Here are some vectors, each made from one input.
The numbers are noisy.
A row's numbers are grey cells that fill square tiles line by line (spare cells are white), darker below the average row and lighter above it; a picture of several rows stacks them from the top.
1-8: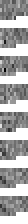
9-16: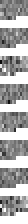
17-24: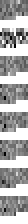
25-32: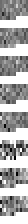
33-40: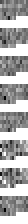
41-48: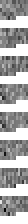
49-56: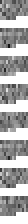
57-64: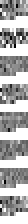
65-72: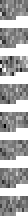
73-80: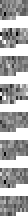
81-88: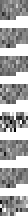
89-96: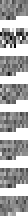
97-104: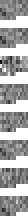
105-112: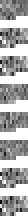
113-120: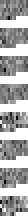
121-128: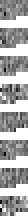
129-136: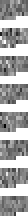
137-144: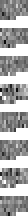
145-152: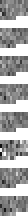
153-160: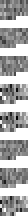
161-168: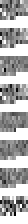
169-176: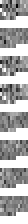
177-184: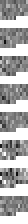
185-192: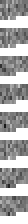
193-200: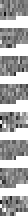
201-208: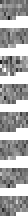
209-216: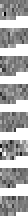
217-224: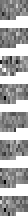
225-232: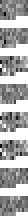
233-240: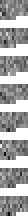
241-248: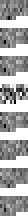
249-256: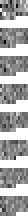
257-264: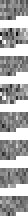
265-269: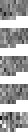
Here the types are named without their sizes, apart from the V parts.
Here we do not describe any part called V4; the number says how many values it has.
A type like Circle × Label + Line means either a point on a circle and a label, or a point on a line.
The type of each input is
Bool × V4 + Label × Label + Unit.
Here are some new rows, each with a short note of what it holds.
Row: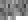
two labels
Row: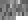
two labels
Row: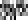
a fixed value
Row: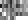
a true/false value and a value of V4
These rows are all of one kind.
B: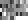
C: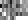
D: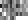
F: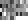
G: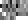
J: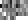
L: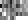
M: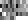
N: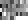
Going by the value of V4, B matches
F and N.
